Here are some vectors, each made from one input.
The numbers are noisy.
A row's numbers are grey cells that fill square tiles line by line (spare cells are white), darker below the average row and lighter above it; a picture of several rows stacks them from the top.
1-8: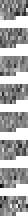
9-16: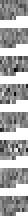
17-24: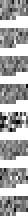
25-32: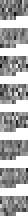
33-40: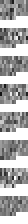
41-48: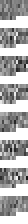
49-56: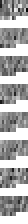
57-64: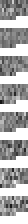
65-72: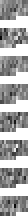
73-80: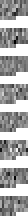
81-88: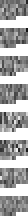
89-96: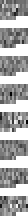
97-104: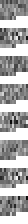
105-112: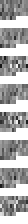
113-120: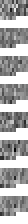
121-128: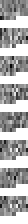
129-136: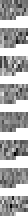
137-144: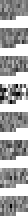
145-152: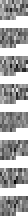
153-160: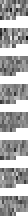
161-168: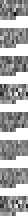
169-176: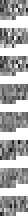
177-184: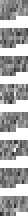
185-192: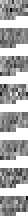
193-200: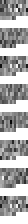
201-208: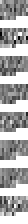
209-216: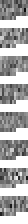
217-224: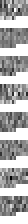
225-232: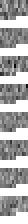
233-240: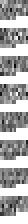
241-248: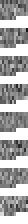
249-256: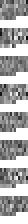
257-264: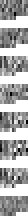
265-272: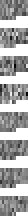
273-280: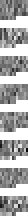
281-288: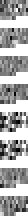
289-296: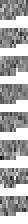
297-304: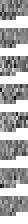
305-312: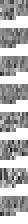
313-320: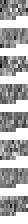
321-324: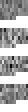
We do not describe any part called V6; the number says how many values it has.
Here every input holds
a list of up to three items, each a true/false value and a value of V6.
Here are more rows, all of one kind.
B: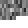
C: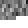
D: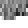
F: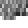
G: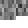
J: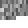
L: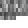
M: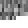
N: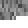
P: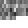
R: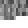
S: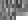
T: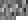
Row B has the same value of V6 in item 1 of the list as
M, N and S.
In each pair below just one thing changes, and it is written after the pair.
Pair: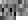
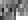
the value of V6 in item 1 of the list
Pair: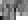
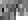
the true/false value in item 1 of the list
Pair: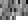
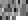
the true/false value in item 1 of the list
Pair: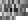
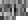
the value of V6 in item 1 of the list
